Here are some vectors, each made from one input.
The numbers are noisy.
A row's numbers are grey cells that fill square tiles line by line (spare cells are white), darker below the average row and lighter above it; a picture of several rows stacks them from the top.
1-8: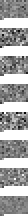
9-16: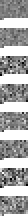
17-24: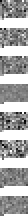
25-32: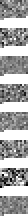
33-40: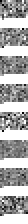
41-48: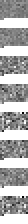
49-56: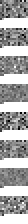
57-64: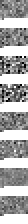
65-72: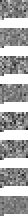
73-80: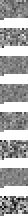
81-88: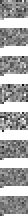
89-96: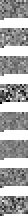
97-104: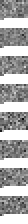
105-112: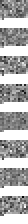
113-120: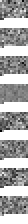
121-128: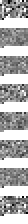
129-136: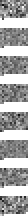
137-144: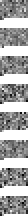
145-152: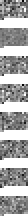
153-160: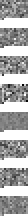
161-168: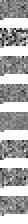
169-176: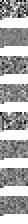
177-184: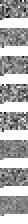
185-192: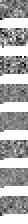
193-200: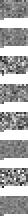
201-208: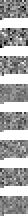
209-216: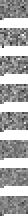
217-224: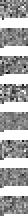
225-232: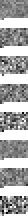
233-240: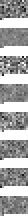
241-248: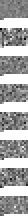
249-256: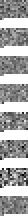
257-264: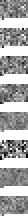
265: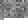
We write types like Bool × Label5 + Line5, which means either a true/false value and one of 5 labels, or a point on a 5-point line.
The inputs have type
(Bool × Bool × Bool × Bool + Unit) × Line11 + Line7 + Line9.
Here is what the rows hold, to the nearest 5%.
About 10% of them hold a point on a 7-point line. About 10% of them hold a point on a 9-point line. The rest hold a point on an 11-point line, together with either a fixed value, or four true/false values.
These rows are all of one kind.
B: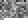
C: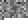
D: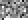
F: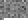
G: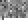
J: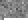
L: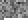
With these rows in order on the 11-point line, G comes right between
B and D.
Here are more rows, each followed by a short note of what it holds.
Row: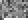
a point on an 11-point line
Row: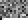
a point on a 9-point line
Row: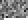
a point on a 7-point line
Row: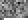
a point on an 11-point line
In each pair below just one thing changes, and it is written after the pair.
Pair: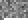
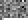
one of the four true/false values
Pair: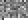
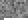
one of the four true/false values
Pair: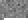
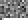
one of the four true/false values
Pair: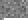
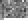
one of the four true/false values
